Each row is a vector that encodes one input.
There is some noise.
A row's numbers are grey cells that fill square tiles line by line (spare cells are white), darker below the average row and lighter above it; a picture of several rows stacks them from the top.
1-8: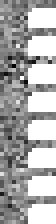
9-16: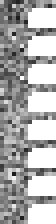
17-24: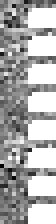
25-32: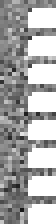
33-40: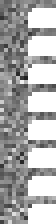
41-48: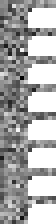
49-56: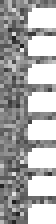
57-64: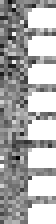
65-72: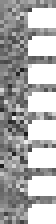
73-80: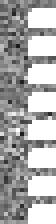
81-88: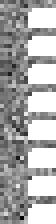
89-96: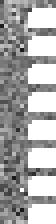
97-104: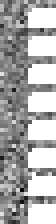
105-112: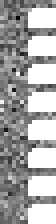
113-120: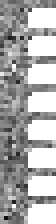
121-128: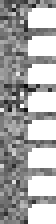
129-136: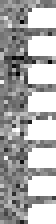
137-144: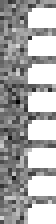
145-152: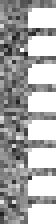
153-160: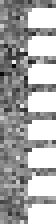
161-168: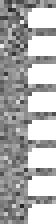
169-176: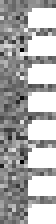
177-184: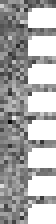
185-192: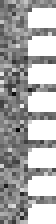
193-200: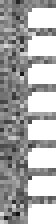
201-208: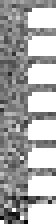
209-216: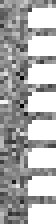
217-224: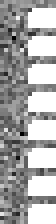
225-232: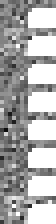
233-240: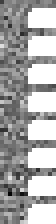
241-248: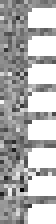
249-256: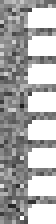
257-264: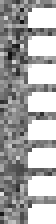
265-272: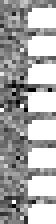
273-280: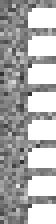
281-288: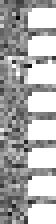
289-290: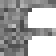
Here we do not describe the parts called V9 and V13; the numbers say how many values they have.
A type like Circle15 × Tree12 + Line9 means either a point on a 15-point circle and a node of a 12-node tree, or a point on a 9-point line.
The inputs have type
(Bool × V9 + Line7) × V13.
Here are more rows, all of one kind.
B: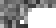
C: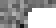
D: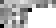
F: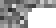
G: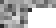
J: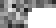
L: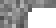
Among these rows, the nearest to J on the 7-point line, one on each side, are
B and F.
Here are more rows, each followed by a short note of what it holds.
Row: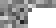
a true/false value, a value of V9 and a value of V13
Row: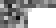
a true/false value, a value of V9 and a value of V13
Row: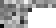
a point on a 7-point line and a value of V13
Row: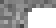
a point on a 7-point line and a value of V13
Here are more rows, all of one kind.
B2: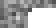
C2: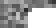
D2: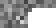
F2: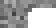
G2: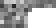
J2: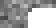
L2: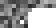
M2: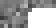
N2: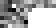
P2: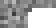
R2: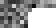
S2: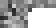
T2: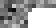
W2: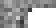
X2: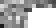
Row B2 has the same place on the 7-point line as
C2, J2, M2 and T2.
